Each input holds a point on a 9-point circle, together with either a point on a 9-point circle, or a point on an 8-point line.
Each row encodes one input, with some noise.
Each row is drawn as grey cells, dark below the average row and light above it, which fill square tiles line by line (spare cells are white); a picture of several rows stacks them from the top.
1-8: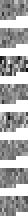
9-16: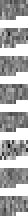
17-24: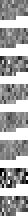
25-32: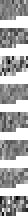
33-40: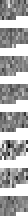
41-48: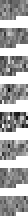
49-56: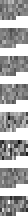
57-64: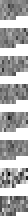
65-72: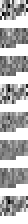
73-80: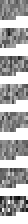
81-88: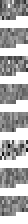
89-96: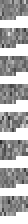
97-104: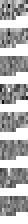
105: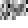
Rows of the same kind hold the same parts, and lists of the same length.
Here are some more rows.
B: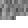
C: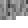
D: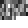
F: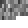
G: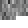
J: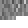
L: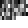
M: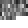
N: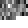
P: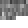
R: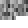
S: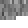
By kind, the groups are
B, M, N, P, R
C, D, F, G, J, L, S

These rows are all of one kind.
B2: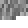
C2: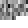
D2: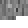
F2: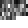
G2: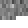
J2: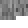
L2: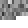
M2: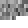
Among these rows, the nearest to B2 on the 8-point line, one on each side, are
L2 and M2.
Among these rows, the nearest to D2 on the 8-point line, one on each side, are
F2 and G2.
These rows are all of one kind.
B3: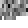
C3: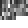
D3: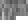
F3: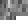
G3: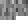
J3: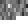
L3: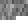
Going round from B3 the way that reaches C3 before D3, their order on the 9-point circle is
B3, L3, F3, J3, G3, C3, D3.
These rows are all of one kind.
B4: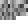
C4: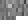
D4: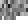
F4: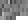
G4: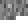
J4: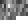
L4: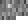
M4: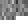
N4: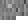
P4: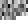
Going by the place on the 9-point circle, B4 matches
C4, L4 and N4.
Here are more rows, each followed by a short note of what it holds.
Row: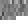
a point on each of two 9-point circles
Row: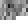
a point on each of two 9-point circles
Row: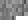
a point on a 9-point circle and a point on an 8-point line
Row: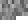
a point on a 9-point circle and a point on an 8-point line
